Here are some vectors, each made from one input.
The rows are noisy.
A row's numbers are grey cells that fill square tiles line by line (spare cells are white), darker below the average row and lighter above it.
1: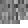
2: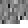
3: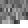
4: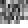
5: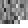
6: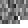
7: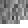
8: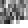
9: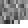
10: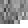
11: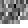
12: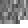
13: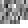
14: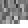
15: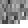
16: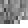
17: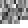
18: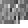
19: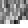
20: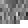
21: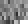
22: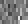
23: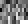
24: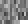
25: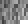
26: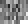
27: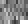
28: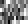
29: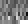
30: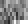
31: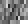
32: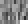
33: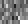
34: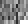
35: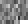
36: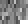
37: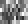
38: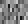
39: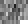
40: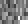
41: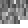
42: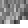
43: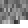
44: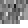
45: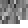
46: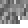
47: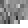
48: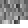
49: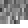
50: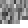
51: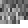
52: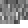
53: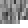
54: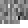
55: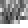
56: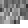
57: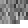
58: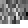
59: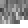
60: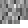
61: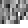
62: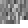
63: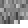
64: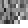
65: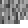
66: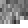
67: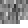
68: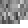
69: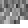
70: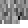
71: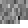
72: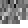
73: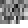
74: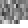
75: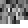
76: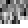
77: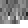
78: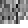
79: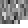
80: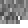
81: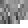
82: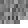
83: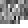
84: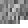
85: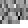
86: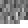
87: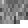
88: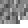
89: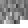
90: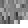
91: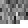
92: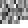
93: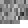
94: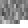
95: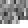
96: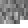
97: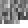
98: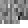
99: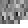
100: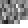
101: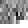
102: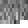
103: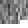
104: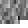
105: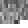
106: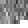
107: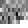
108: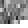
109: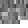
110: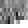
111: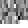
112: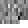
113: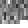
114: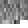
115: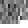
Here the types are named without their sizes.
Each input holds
a true/false value, together with either a label, or a point on a line.
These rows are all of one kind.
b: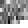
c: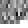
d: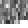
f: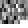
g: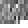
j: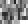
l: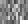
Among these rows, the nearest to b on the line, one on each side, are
g and l.
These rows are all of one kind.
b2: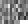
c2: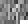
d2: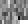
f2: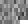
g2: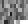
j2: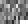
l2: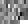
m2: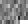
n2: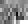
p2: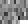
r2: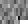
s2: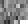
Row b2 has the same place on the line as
d2, g2, l2 and n2.
